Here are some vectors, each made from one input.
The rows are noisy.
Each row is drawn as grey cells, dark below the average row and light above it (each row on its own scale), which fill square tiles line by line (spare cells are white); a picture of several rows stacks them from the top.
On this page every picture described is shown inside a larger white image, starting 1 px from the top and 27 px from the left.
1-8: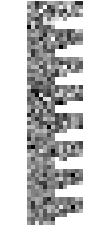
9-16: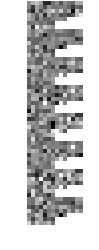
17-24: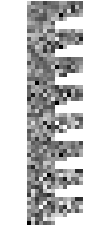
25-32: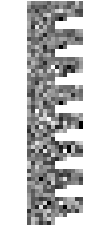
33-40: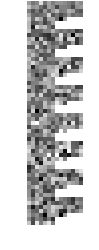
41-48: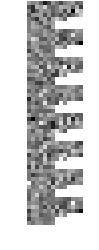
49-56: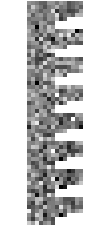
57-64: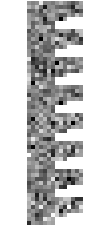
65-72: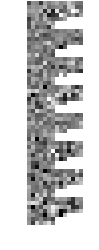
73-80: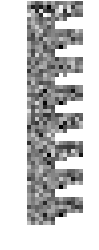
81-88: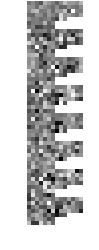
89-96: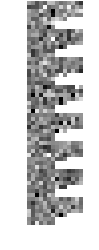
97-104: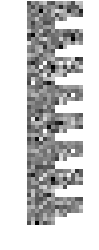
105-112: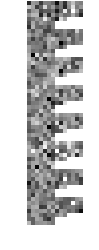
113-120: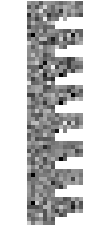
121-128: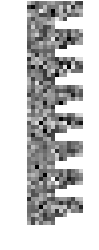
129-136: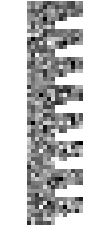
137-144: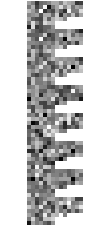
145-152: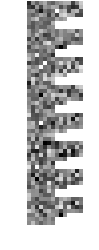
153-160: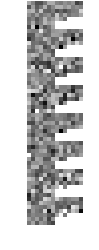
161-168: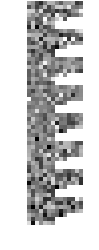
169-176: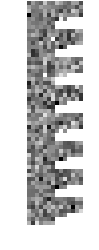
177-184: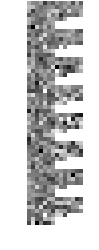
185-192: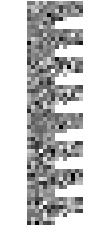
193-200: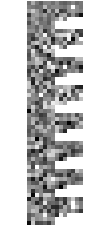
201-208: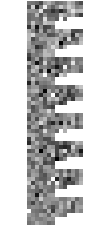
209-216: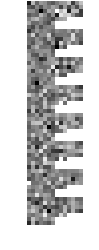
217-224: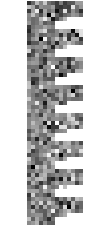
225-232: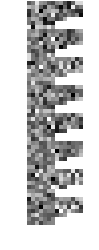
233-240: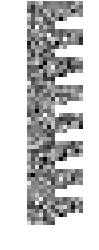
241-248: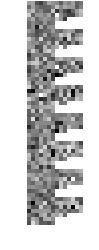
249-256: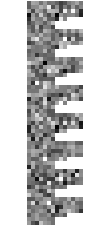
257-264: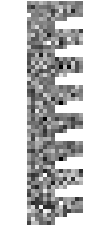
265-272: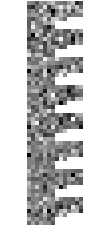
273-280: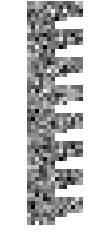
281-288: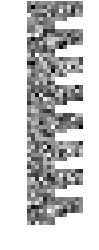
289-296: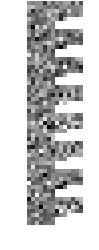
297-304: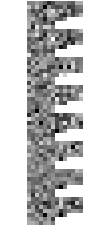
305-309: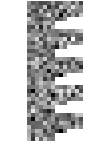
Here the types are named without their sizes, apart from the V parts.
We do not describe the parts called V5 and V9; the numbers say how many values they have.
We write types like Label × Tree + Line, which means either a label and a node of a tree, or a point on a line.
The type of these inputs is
(Bool × Bool × Bool × Bool + Unit) × V5 + Line × V9.
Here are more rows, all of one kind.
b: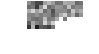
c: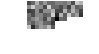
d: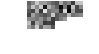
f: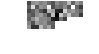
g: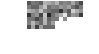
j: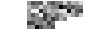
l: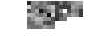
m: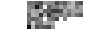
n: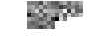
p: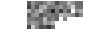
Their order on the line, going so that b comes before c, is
j, b, l, f, p, c, n, m, g, d.
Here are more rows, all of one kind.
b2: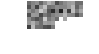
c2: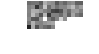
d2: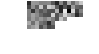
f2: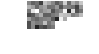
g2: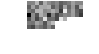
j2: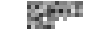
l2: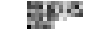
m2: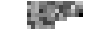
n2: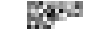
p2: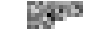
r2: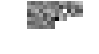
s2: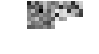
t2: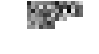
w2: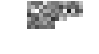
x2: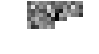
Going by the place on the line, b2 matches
f2, g2, l2 and n2.
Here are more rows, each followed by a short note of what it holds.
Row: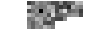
a point on a line and a value of V9
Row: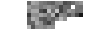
a point on a line and a value of V9
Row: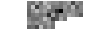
a point on a line and a value of V9
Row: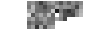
a value of V5
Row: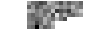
a value of V5
